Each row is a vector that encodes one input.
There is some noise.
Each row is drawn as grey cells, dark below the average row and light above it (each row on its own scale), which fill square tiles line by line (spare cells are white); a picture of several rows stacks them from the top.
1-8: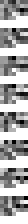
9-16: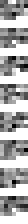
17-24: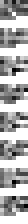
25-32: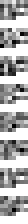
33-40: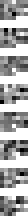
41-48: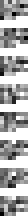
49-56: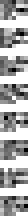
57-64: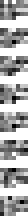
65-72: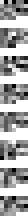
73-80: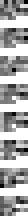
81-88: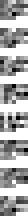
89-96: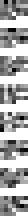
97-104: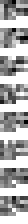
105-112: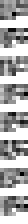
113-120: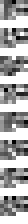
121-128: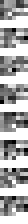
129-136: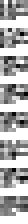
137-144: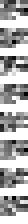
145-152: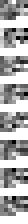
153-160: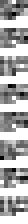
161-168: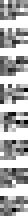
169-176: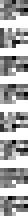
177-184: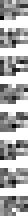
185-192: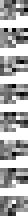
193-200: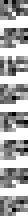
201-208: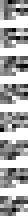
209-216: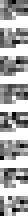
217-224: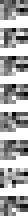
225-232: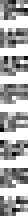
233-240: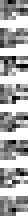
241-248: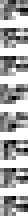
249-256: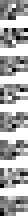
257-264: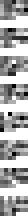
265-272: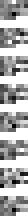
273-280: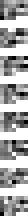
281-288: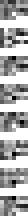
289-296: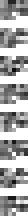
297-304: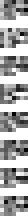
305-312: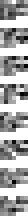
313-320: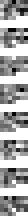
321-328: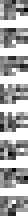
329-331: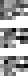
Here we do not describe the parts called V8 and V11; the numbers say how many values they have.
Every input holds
either a fixed value, or one of 10 labels and a value of V8, or a true/false value and a value of V11.
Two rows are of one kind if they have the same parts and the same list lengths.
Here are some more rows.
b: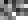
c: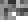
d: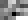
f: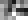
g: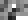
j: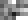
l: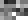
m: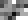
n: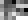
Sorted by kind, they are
b, c, f, l, n
d, j, m
g

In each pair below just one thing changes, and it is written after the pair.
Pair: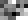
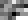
the label
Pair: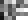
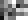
the label
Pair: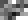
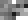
the label
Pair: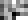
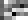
the value of V8
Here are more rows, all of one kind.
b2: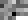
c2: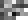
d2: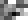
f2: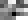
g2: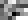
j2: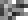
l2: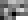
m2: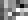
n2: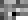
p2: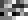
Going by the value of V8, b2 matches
c2, g2, j2 and p2.
